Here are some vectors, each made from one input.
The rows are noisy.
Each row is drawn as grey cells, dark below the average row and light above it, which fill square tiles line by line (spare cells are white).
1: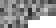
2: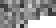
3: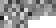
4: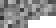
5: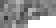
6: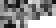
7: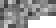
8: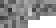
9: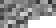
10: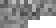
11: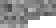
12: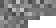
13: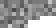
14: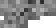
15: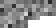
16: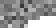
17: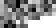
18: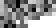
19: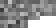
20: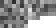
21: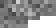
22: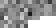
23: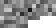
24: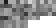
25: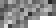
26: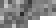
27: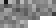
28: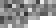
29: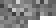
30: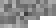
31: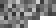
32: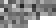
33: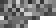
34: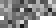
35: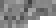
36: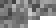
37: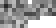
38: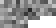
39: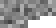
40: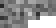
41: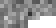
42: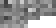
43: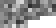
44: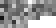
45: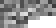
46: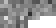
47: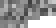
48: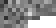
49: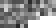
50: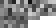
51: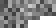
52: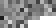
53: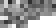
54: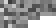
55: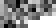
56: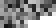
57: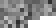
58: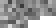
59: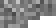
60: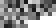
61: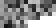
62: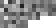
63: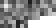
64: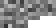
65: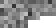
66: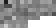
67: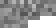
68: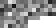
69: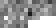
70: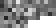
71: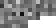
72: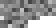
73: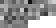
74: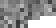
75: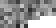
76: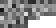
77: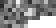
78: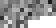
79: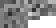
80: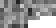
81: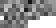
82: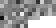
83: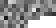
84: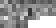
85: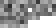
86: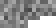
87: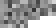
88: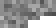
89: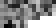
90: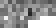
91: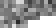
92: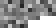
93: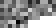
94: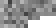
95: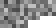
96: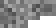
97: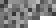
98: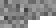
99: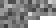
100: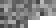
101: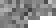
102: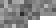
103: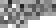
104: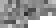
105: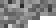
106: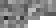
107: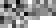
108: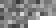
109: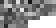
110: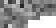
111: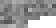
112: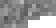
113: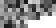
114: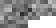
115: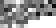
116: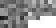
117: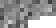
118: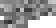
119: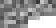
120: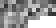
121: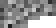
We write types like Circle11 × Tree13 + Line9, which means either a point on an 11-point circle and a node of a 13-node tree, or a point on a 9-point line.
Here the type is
List3(Line8).
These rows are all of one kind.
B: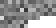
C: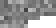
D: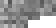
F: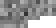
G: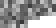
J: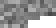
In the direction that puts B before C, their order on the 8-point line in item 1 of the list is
B, J, D, C, F, G.
